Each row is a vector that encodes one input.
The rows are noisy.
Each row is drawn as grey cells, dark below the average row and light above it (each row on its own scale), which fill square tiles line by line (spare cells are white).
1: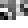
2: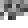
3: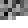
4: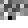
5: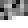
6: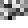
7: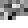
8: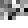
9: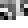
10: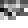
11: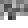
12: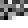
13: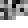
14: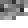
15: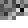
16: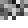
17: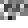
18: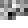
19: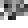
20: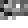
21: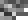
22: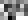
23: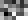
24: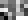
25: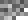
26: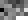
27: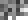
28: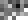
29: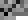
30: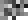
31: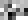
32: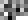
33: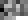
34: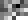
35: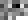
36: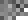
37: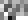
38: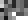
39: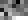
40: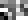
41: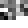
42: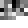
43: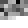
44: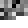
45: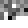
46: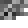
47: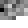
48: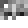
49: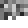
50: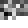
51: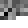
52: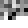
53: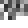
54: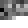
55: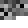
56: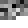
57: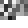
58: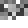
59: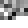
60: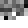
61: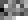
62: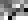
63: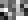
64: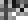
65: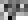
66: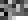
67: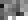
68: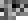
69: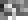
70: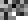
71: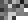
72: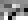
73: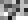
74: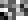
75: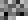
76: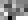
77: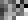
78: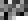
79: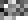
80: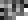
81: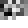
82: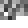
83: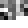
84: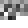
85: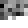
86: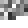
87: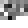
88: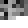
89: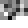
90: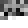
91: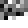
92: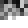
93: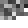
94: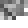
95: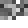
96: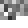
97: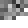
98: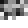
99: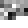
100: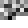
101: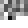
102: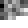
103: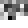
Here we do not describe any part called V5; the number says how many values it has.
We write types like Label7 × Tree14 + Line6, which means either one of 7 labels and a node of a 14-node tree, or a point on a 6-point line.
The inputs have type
List2(Bool × V5).
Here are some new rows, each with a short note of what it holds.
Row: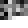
a list of two items
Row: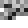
a list of one item
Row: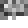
a list of two items
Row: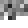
a list of one item
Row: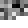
a list of two items
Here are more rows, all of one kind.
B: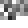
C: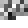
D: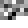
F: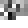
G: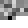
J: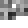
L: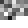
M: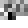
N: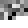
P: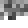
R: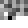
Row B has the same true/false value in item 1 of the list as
C, F, M and P.
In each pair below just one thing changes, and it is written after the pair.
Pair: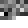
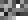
the value of V5 in item 2 of the list
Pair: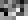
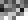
the true/false value in item 2 of the list
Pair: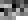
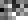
the value of V5 in item 2 of the list
